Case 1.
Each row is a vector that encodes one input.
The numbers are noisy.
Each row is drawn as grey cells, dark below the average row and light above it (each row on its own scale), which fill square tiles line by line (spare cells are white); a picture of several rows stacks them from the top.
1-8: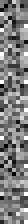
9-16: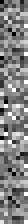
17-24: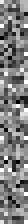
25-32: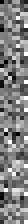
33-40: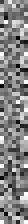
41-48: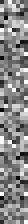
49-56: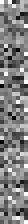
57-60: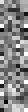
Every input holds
a point on an 8-point line and a true/false value.
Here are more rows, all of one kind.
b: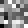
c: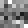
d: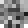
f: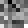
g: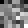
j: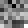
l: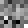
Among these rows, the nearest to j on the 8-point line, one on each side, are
f and l.
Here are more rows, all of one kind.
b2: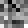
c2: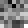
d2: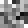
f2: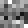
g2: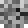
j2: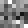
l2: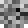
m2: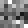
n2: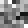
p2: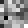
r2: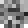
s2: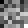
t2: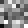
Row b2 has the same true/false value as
c2 and s2.
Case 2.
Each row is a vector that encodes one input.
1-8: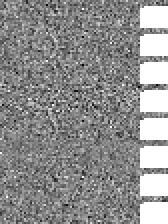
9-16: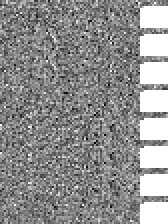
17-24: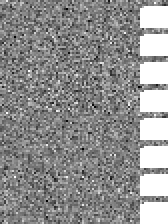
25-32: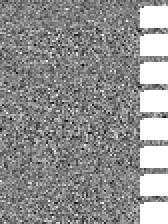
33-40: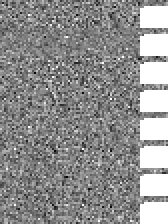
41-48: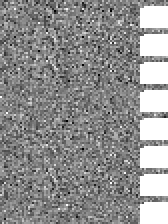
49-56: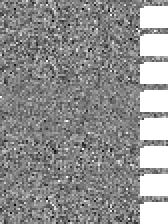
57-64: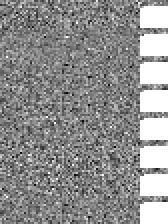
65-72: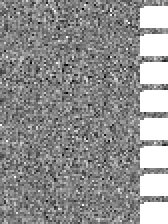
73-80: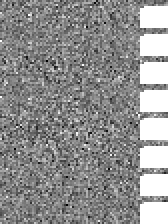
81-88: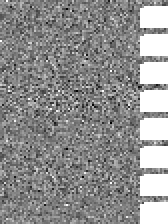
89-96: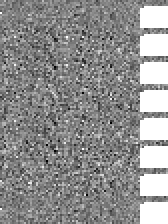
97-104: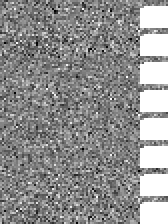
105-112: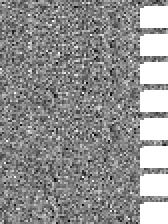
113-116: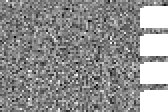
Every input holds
either a point on a 7-point line, or three true/false values.
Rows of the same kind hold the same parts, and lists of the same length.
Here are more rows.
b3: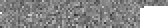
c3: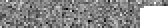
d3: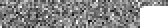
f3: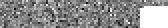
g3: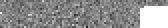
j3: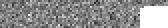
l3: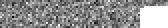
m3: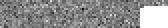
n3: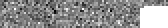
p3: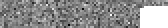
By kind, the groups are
b3, g3, j3, l3
c3, d3, f3, m3, n3, p3

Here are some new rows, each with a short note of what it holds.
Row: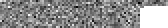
a point on a 7-point line
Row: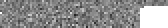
a point on a 7-point line
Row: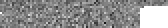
a point on a 7-point line
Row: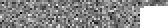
a point on a 7-point line
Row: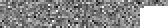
a point on a 7-point line
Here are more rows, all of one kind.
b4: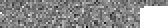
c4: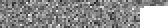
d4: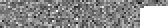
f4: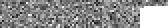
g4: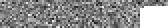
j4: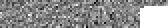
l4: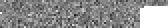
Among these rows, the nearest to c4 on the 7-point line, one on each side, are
f4 and j4.
